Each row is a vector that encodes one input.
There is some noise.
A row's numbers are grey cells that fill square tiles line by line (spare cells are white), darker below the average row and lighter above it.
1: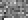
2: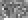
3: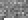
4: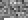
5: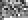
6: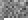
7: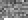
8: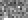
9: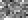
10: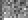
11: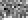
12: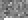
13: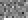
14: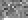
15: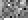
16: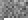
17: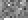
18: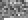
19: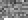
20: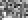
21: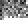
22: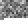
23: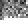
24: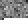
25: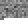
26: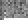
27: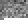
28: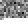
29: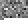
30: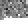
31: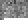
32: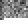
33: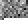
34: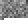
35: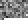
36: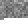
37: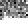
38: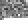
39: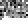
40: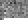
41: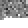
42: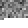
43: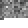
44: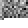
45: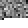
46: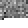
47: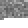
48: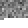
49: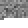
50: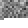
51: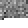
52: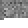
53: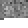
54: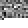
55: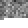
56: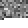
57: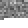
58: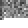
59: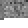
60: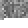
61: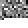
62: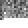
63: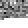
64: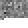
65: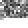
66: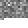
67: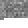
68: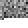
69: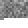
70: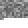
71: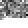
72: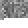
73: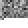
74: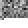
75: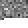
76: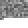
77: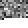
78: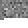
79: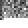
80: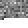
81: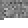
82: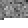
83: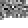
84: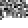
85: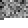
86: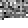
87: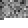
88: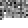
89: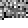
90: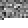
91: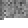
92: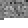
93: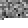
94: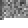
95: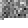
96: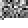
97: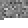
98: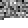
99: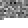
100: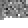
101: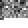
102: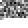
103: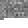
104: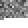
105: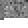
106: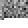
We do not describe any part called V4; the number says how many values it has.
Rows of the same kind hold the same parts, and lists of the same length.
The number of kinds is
2.
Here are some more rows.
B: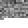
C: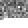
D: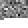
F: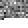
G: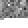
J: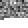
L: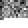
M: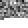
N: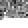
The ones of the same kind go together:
B, C, G, N
D, F, J, L, M

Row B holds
a true/false value and a value of V4.
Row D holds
a point on a 6-point line and a true/false value.
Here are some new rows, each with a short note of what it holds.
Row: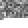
a point on a 6-point line and a true/false value
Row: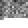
a true/false value and a value of V4
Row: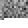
a point on a 6-point line and a true/false value
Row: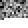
a true/false value and a value of V4
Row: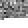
a true/false value and a value of V4
